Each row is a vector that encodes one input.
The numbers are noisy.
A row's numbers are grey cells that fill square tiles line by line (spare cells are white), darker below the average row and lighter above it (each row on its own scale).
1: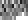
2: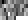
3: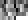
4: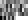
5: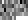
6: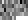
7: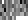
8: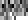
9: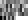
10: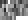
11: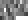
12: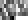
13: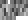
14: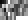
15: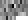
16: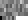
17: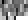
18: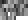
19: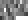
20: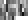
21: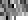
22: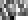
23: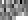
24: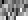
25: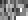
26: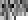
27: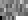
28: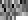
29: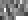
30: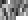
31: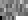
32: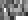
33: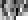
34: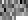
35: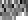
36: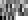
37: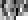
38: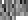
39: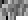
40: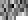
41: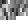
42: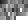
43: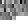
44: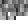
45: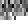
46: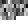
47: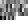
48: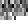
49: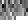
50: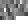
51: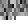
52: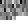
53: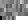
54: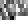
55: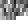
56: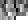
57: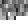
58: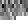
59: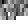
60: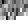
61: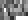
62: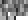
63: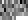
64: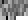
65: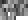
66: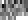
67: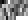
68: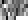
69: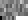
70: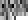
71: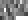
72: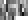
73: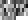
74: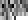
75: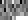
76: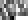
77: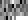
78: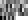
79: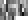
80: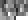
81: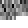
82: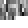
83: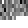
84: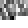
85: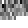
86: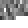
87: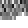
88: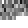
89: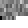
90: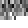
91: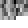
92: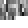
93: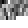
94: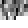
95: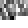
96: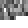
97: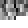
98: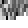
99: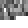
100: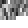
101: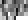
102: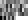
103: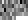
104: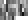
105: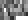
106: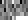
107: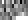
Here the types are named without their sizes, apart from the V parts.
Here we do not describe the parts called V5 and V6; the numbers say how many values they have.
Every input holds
either a point on each of two lines, a true/false value and a value of V5, or a value of V6.
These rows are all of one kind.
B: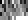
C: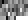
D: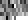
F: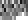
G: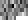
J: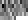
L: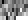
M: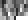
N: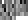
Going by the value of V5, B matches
C, D and L.
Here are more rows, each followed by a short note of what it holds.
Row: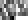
a value of V6
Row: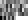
a value of V6
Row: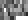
a value of V6
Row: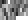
a point on each of two lines, a true/false value and a value of V5
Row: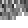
a point on each of two lines, a true/false value and a value of V5
